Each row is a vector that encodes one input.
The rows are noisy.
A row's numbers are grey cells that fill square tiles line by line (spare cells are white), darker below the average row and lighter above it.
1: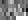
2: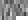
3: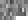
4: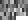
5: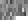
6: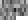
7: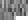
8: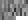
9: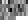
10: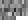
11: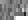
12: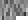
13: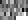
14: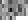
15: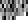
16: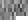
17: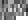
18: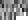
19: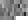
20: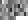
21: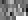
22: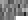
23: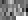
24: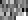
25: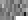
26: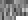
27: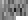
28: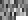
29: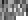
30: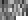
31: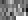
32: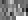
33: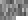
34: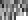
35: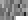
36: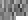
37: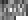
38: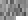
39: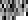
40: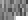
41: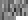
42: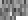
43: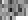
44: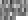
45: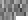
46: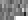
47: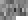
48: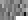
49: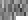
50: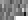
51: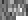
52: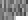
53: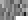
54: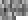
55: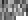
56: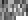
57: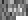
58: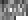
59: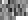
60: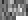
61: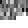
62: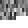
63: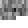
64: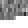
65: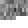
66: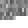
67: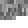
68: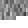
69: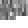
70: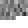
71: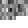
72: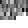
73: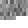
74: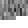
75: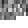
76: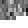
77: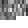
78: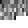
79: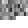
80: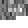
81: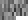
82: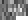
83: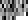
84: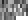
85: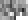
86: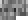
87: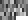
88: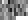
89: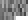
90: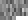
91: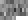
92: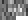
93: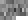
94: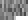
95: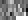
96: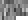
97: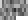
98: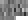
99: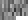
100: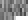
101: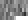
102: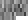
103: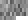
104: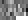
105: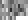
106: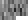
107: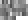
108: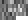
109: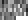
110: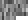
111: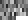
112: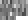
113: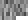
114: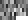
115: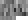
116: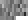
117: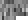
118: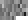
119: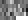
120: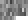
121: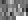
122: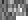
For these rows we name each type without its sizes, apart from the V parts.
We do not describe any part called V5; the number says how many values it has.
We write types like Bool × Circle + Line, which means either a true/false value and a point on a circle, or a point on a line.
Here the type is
List(Bool × V5).
